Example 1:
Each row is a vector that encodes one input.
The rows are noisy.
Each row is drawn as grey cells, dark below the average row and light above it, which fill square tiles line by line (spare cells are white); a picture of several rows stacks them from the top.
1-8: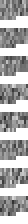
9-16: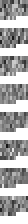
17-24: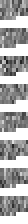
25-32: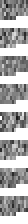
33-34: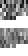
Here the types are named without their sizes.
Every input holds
a point on a line.
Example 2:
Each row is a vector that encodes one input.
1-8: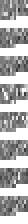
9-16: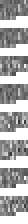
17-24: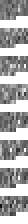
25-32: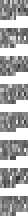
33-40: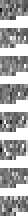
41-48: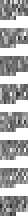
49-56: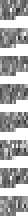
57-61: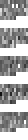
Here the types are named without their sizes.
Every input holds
a node of a tree.
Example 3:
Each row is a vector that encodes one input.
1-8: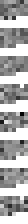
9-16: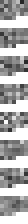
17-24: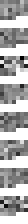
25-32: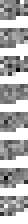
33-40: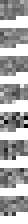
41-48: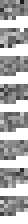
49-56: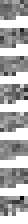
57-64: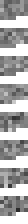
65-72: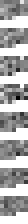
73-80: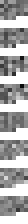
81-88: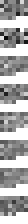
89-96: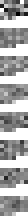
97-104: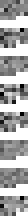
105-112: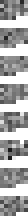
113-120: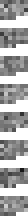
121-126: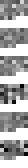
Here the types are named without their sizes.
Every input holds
a label.
